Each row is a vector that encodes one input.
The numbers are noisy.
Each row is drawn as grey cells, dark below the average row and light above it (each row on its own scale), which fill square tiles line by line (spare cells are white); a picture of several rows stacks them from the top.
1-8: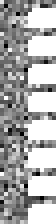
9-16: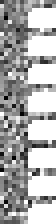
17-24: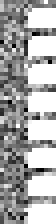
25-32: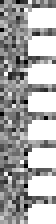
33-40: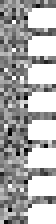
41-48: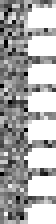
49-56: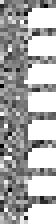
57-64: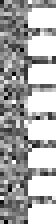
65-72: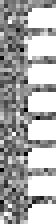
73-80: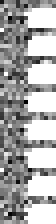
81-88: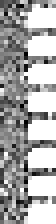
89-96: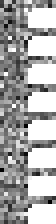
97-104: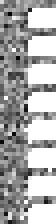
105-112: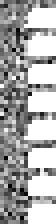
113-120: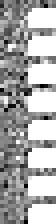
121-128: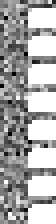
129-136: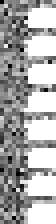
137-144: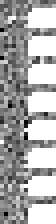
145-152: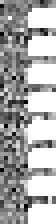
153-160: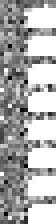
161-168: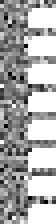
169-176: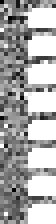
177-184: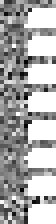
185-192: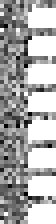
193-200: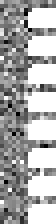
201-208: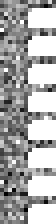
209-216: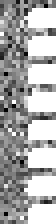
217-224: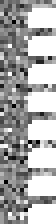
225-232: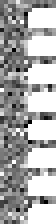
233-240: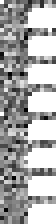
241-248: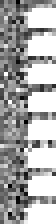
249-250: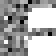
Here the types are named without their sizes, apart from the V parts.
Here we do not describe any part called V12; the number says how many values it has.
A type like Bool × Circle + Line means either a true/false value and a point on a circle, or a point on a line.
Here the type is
(Bool × V12 + Line) × (Tree + Unit).
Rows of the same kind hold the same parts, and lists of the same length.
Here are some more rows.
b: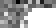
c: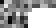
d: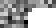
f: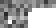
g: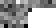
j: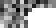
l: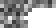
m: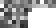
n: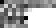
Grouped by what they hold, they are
b, l
c, d, m
f, j, n
g

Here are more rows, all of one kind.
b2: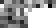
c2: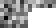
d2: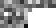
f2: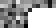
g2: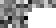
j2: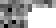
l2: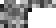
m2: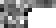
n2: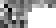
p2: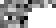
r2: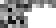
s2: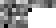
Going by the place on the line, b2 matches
j2 and s2.
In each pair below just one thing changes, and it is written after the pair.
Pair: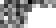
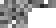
the node of the tree
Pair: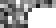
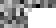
the value of V12
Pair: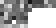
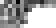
the value of V12
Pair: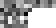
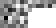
the true/false value
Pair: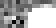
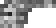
the value of V12
